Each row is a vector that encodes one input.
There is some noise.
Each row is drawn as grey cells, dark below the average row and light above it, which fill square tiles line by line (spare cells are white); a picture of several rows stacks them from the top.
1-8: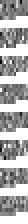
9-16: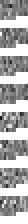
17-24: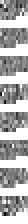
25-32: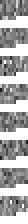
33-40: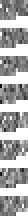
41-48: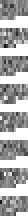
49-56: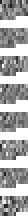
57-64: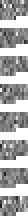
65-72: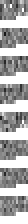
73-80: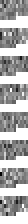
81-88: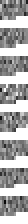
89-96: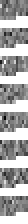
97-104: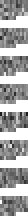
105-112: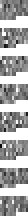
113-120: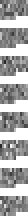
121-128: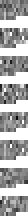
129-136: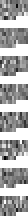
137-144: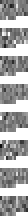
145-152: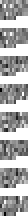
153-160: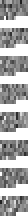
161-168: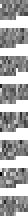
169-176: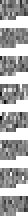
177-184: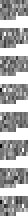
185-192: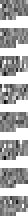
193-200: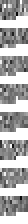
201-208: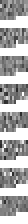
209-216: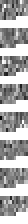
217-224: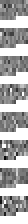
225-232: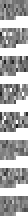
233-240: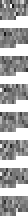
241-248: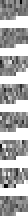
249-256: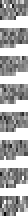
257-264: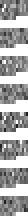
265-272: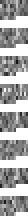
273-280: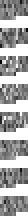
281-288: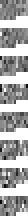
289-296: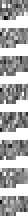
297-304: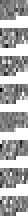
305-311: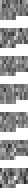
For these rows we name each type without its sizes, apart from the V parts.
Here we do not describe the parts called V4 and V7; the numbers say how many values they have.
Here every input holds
a point on a line, together with either a true/false value and a value of V7, or a value of V4.
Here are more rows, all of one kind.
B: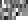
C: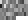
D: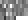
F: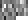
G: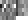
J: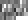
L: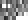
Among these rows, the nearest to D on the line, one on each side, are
C and L.
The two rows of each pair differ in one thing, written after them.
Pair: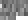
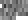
the value of V7
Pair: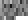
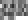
the place on the line
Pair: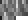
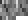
the value of V7
